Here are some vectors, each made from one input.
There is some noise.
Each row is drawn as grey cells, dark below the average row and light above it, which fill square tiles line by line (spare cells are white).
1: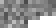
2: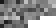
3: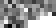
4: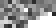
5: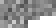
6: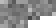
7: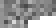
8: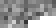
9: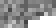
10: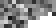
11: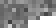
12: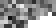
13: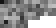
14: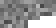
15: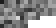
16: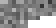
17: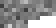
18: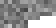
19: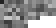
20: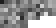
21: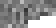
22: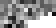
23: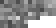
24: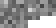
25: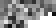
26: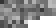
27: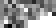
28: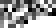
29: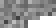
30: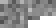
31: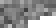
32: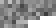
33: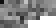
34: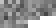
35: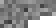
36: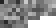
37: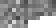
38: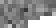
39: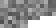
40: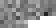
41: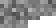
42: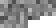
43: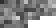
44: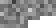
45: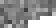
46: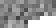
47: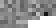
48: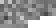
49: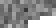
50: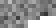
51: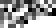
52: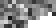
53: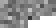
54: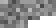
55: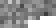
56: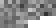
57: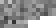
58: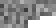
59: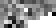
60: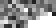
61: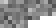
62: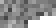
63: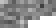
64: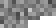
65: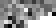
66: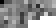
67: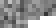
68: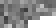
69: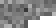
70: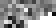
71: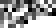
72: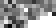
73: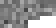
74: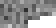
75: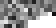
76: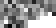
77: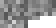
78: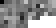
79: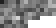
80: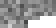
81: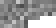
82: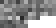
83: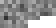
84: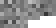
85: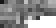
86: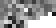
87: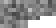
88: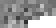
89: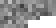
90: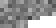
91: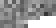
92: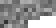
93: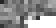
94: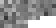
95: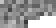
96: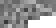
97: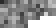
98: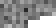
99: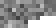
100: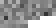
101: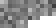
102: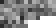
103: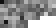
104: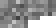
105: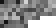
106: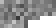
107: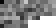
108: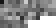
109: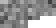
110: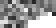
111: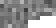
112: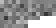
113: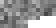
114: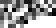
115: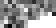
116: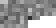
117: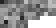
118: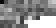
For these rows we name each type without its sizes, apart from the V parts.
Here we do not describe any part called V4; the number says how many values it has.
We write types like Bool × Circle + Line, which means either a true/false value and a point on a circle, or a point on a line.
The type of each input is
List(Bool × V4).
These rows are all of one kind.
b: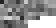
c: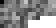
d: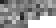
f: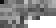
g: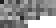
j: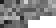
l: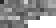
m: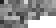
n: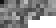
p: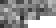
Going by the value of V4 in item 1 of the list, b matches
g, l and m.
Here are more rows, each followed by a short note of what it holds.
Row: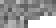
a list of three items
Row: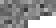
a list of three items
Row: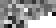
a list of one item
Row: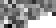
a list of one item
